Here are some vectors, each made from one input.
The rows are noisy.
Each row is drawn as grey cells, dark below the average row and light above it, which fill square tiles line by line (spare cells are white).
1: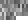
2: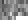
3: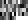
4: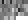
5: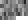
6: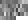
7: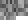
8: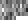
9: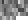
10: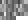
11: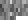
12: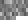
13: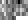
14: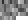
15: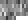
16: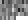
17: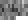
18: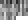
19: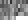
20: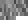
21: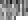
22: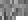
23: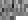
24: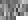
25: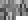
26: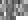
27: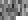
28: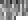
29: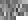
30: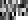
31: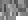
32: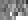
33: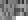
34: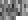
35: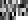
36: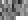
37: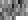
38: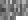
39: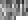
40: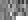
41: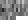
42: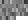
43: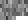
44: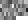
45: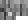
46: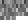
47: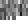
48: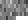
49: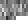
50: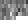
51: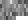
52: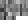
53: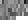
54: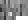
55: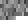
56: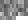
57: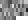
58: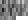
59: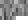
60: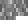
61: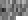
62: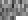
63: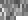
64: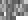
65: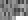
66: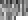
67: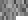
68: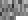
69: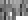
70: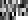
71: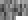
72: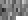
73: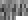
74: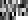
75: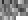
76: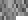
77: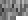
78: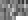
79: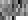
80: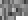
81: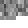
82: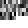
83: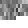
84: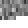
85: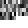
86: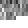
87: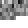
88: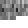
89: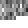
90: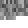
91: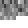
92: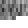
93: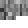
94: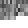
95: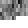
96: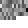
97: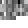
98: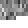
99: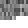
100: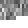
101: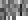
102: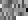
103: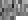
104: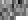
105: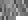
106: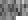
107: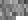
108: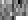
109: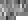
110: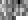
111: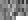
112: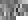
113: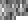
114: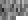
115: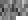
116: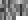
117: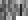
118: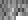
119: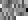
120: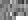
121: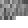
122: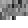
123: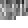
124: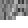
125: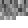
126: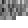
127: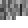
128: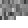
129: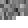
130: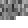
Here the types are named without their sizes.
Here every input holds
a list of items, each either a point on a circle, or a point on a line.
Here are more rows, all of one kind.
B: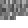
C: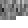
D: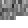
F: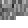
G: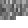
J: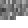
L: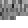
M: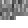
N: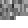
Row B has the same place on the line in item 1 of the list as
C, G and J.
